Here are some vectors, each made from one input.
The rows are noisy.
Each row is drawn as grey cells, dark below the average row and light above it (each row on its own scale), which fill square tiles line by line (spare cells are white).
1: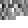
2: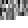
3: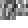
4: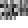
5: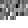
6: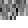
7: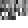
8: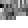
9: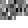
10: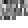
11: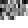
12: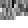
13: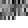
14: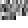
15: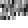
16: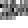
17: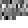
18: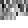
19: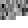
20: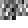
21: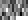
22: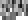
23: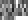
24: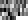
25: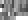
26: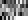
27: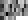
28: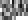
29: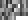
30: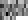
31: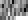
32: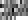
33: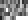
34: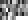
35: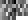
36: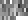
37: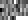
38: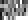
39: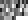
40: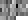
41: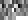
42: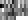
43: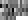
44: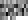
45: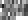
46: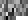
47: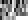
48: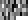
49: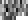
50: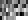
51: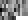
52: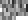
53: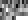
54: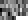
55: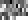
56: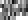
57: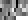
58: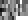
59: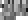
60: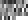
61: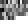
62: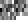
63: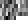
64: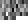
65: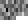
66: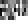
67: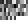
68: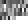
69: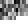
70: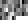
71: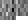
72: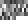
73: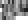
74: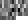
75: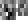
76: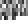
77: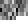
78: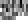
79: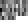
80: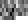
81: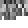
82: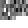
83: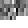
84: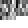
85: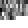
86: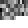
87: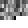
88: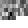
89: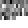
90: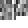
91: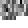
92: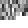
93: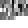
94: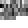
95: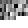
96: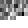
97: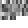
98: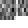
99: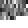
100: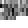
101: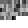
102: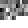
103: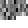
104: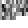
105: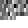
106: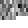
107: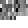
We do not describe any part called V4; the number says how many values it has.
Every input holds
a true/false value, together with either a node of a 7-node tree, or a value of V4.
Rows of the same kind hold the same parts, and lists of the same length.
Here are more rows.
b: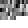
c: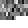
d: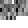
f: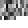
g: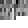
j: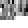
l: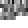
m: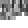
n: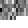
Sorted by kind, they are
b, c, f, g
d, j, l, m, n

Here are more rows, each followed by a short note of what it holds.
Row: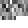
a true/false value and a value of V4
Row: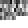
a node of a 7-node tree and a true/false value
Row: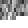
a node of a 7-node tree and a true/false value
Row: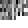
a node of a 7-node tree and a true/false value
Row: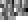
a true/false value and a value of V4
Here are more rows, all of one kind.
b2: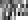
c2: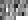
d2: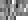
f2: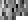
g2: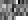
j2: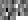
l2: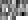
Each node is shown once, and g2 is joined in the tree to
f2 and j2.
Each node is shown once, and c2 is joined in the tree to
b2 and f2.
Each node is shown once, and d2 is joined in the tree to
l2.
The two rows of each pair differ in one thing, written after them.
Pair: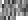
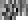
the value of V4
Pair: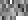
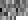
the value of V4
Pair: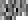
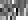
the true/false value
